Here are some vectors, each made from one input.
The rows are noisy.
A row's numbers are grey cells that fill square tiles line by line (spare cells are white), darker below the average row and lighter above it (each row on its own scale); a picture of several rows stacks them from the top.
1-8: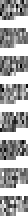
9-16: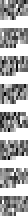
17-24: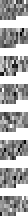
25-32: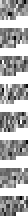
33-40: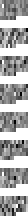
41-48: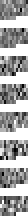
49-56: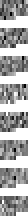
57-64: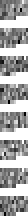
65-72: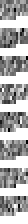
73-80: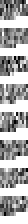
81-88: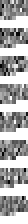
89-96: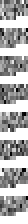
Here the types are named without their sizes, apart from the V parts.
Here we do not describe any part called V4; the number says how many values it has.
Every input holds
a node of a tree, together with either three true/false values, or a value of V4.
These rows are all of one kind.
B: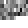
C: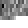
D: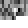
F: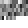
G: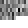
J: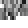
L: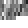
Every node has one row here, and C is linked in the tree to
G and L.
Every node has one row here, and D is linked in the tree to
B and L.
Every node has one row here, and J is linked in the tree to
F.
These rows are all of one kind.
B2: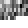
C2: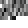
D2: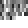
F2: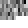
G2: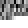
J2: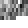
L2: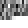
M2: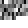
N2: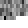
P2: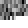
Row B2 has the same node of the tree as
C2 and J2.
